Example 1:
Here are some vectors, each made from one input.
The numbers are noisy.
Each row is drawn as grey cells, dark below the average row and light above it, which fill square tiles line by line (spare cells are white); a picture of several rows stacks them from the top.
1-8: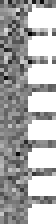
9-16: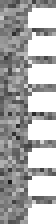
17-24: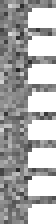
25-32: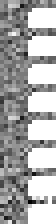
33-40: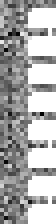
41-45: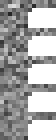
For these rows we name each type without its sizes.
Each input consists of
either a fixed value, or three true/false values.
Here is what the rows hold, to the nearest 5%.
About 15% of them hold a fixed value. The rest hold three true/false values.
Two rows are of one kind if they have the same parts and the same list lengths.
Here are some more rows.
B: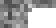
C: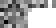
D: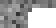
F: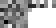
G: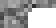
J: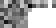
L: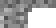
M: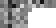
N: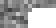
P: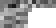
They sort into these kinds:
B, D, G, L, M, N, P
C, F, J

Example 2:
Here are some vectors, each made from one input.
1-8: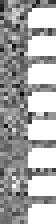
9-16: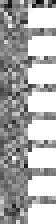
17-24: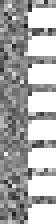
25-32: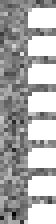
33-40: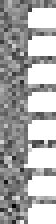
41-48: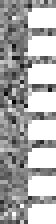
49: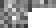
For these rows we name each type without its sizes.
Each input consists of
a point on a line.
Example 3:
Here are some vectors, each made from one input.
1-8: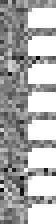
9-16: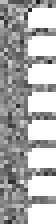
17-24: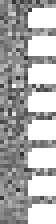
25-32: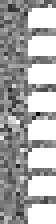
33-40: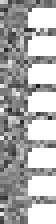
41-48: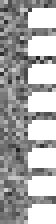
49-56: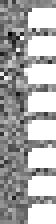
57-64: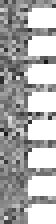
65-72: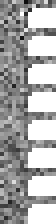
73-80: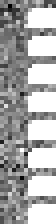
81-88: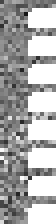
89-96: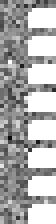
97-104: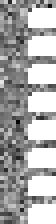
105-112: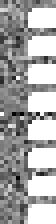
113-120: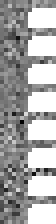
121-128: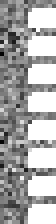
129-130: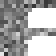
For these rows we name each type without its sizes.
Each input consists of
a point on a line.
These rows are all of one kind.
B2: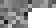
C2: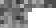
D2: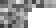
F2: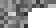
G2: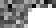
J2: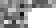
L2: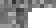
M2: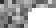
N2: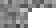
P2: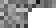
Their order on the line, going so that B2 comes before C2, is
N2, J2, P2, M2, B2, F2, L2, D2, C2, G2.
